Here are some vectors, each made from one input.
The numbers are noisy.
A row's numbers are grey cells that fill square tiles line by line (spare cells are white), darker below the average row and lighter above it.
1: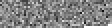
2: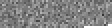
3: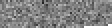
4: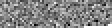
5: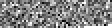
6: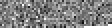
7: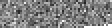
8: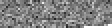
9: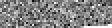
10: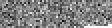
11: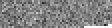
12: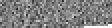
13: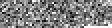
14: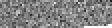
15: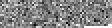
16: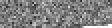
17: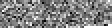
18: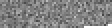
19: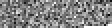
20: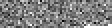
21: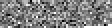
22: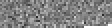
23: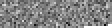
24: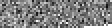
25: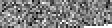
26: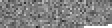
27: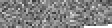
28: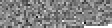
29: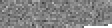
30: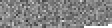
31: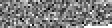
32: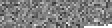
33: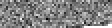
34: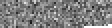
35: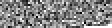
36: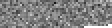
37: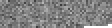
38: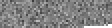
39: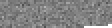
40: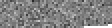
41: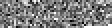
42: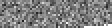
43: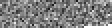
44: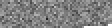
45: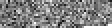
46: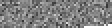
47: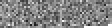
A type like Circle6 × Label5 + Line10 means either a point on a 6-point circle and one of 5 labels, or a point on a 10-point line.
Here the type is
List2(Line5).
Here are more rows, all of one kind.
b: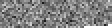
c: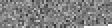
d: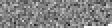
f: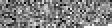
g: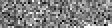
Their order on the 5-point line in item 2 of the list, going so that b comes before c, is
b, d, g, c, f.
